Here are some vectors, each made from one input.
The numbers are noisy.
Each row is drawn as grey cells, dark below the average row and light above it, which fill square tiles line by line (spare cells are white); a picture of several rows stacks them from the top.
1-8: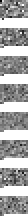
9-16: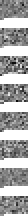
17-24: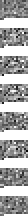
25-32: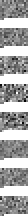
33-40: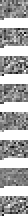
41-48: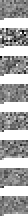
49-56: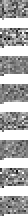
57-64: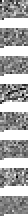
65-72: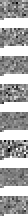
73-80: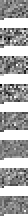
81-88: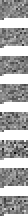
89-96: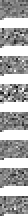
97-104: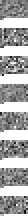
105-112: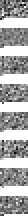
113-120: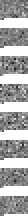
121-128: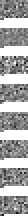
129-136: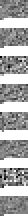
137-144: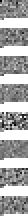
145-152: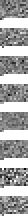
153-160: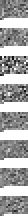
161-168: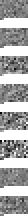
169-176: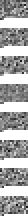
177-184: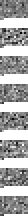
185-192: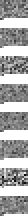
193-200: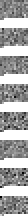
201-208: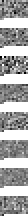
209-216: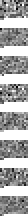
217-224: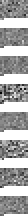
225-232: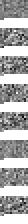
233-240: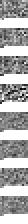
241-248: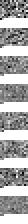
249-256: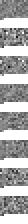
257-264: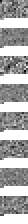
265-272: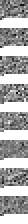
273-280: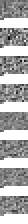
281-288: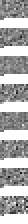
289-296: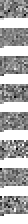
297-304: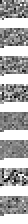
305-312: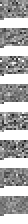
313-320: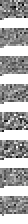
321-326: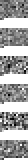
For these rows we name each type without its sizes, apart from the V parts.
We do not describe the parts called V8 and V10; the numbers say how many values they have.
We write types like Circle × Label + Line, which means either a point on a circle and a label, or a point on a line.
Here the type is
(Bool × Circle + V8) × V10 + Label × Label.
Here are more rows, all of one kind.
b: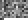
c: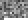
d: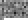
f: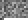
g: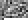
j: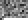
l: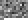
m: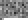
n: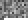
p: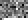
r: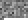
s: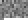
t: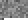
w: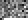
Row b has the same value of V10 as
f, g and w.
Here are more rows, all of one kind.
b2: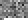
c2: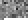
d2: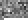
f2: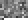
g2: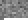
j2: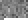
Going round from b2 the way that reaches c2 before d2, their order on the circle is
b2, j2, f2, c2, d2, g2.
